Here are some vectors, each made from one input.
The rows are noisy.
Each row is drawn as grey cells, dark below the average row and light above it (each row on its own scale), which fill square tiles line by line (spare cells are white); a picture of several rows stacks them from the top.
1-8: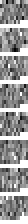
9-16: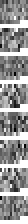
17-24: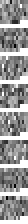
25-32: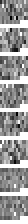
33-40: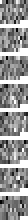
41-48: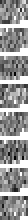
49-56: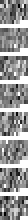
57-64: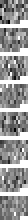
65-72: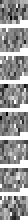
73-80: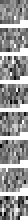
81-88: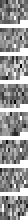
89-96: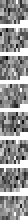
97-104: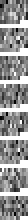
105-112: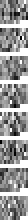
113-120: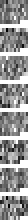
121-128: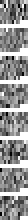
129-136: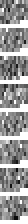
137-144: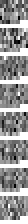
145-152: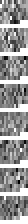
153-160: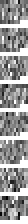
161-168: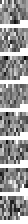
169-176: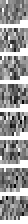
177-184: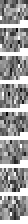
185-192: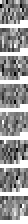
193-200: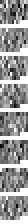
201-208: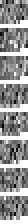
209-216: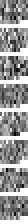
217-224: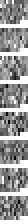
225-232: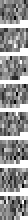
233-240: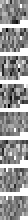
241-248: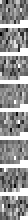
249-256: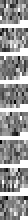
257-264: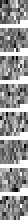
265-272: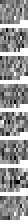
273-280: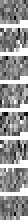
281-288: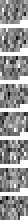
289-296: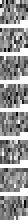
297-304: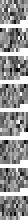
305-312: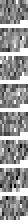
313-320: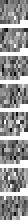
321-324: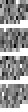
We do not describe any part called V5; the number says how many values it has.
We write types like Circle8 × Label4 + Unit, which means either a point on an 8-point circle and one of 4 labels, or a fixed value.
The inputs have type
Line15 × Tree13 + V5.
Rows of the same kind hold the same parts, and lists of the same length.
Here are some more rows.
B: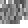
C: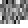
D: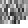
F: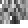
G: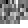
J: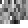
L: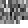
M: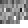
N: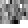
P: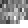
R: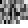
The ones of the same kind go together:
B, D, F, J, N
C, G, L, M, P, R

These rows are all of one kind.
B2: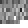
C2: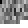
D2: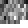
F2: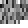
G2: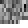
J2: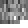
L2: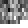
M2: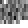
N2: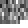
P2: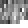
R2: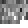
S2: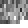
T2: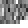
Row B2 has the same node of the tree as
G2, J2 and L2.
